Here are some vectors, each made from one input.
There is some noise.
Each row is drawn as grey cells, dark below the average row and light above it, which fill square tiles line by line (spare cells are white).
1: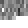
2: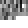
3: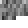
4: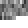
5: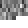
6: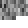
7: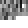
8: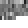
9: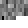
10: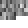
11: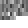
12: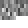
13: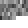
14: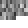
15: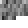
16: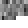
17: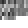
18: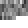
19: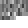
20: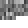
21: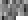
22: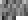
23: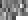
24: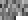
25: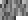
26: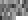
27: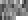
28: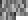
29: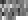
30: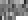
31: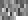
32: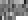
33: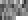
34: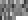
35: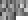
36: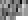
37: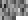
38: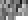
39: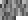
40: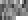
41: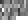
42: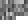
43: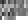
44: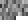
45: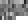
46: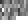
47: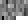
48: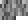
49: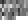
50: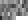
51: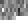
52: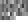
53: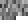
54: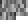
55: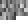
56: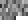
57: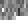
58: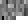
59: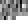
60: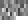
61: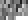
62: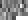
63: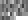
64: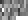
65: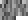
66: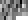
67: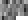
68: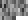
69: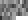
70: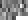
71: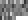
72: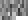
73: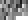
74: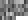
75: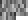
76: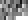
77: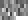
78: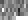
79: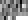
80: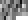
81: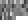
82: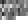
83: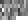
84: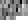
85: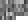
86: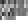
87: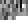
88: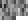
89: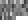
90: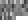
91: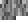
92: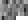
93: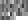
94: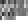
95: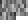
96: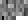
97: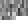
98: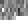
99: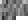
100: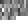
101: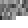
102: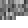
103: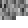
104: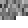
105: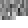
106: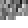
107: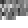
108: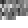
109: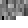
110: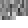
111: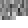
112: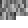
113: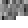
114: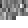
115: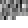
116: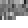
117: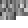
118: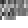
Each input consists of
either a point on a 6-point line, or a point on a 9-point line, or a point on a 12-point line.
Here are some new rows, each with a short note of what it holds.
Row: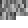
a point on a 9-point line
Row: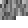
a point on a 9-point line
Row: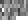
a point on a 12-point line
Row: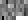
a point on a 9-point line
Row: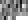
a point on a 6-point line
